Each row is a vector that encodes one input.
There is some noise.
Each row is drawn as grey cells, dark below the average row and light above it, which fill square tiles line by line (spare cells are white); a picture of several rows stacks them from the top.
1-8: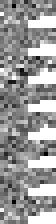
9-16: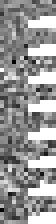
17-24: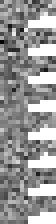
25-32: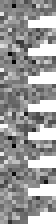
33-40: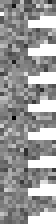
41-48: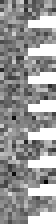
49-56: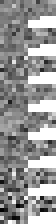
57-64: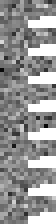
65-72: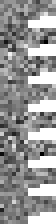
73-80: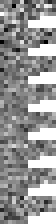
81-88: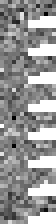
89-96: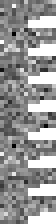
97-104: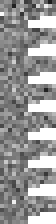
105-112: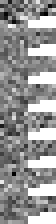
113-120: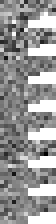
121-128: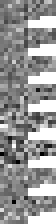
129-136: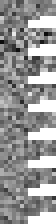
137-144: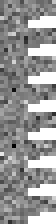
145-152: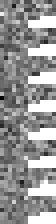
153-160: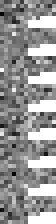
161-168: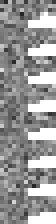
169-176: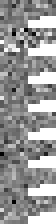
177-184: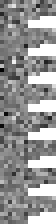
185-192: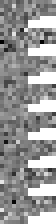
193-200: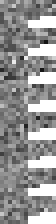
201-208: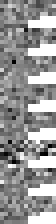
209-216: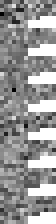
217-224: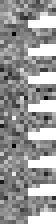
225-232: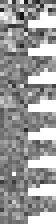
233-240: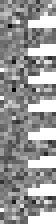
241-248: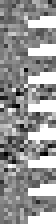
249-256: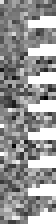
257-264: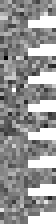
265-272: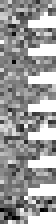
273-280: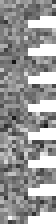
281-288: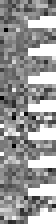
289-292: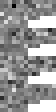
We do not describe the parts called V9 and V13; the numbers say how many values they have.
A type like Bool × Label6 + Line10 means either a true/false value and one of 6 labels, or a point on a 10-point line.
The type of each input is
Bool × Bool × Bool + (Line11 + V9) × V13.
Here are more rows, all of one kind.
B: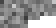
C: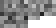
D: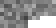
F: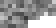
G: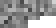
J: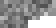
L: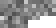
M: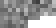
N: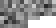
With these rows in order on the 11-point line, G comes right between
B and L.
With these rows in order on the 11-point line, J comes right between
M and N.
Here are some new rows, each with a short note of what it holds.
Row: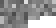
a point on an 11-point line and a value of V13
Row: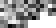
a value of V9 and a value of V13
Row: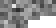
a value of V9 and a value of V13
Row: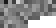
a value of V9 and a value of V13
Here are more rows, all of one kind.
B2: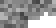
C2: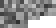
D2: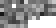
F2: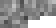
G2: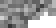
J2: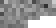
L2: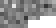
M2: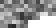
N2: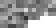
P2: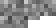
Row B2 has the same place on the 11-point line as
C2, G2 and L2.
